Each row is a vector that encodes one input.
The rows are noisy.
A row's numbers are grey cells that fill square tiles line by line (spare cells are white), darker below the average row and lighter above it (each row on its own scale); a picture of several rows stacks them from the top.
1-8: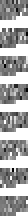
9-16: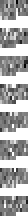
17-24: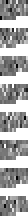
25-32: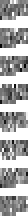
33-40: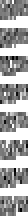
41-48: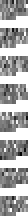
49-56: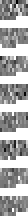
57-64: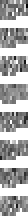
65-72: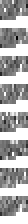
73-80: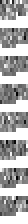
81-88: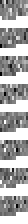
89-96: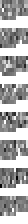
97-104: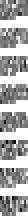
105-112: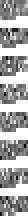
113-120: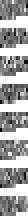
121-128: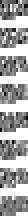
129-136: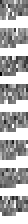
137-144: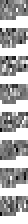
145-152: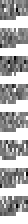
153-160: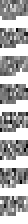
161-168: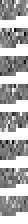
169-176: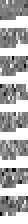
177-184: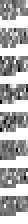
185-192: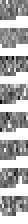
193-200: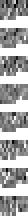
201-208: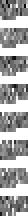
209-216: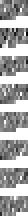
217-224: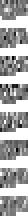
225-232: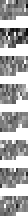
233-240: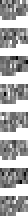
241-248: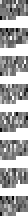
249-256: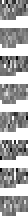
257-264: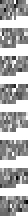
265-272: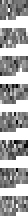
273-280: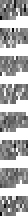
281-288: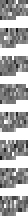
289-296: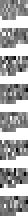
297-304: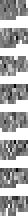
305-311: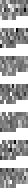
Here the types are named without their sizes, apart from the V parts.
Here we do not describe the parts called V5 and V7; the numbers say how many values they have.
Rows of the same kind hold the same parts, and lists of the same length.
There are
3 kinds of row.
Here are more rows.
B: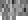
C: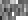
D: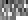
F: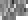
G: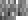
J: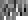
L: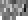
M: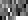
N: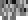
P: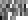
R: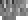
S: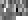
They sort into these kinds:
B, F, L
C, G, M, S
D, J, N, P, R

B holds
a true/false value and a value of V5.
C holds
a point on a line and a value of V7.
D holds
a point on each of two lines.
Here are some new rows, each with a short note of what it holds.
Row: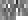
a true/false value and a value of V5
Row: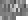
a point on a line and a value of V7
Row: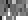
a point on each of two lines
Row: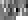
a point on a line and a value of V7
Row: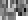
a true/false value and a value of V5
